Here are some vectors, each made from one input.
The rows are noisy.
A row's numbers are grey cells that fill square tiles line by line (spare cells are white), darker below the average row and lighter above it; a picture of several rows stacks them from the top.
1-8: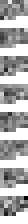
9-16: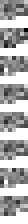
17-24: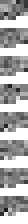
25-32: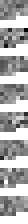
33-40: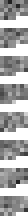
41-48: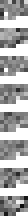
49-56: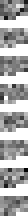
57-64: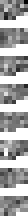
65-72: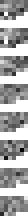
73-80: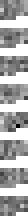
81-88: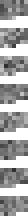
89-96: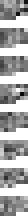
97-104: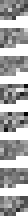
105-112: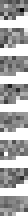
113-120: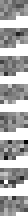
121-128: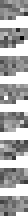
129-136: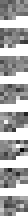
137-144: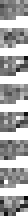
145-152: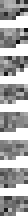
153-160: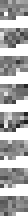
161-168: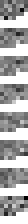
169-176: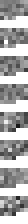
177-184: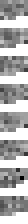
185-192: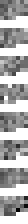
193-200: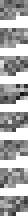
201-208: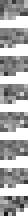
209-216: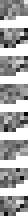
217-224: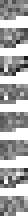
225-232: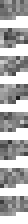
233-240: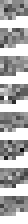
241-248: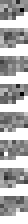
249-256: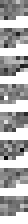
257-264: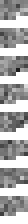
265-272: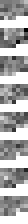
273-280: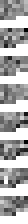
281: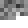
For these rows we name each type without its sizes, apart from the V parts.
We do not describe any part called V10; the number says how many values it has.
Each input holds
a value of V10, together with either a point on a line, or four true/false values.
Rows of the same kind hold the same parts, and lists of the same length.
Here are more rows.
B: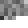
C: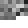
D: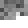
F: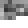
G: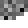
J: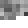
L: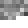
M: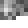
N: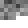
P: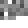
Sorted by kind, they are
B, D, F, J, L, N, P
C, G, M

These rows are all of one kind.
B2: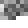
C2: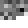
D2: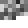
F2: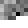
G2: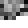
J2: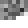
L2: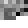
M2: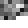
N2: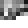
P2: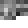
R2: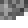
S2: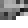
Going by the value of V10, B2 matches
F2 and L2.
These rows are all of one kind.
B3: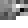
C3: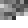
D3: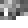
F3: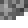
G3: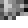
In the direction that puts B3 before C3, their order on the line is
B3, G3, D3, C3, F3.
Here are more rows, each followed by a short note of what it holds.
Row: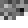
a point on a line and a value of V10
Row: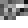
a point on a line and a value of V10
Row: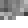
four true/false values and a value of V10
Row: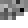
a point on a line and a value of V10
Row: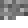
four true/false values and a value of V10
